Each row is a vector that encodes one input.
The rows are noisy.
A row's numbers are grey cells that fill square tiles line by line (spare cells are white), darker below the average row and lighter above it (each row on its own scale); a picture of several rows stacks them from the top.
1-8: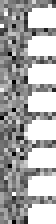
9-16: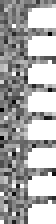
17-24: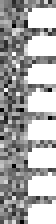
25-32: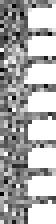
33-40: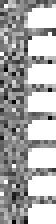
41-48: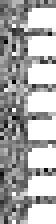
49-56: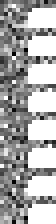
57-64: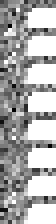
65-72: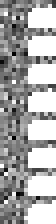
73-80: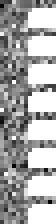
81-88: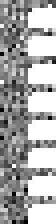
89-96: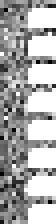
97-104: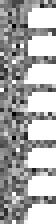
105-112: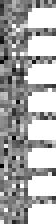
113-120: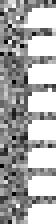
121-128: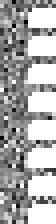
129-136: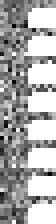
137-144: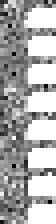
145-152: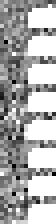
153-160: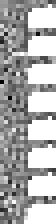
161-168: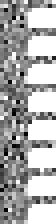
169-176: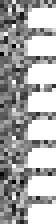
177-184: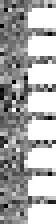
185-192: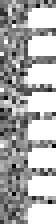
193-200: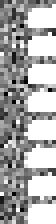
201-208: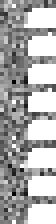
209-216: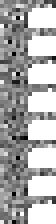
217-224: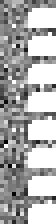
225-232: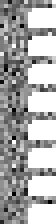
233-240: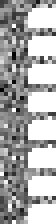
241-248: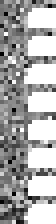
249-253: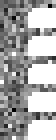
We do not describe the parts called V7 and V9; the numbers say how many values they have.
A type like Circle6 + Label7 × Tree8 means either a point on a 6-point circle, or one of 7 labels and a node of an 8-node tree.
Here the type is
(Line8 + V9) × (Tree10 + V7).
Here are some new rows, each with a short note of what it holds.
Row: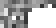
a point on an 8-point line and a node of a 10-node tree
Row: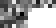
a node of a 10-node tree and a value of V9
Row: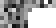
a point on an 8-point line and a value of V7
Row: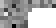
a point on an 8-point line and a value of V7
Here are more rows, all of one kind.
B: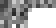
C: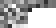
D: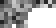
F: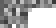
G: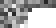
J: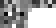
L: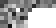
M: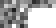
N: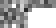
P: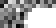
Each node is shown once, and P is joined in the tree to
C and N.
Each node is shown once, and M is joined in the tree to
B.
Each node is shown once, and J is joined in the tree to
D.
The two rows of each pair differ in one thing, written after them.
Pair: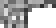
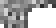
the node of the tree
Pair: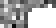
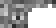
the place on the 8-point line
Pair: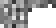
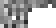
the node of the tree
